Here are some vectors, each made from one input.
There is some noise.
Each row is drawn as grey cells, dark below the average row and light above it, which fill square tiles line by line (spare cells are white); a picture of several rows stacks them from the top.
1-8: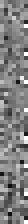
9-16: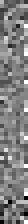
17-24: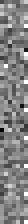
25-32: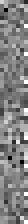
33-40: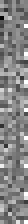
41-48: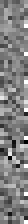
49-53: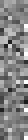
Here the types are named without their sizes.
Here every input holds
a point on a line and four true/false values.
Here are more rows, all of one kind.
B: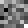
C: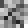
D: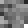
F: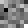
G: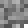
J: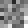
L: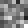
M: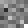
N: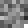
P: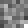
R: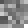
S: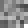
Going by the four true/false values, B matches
C, F and M.
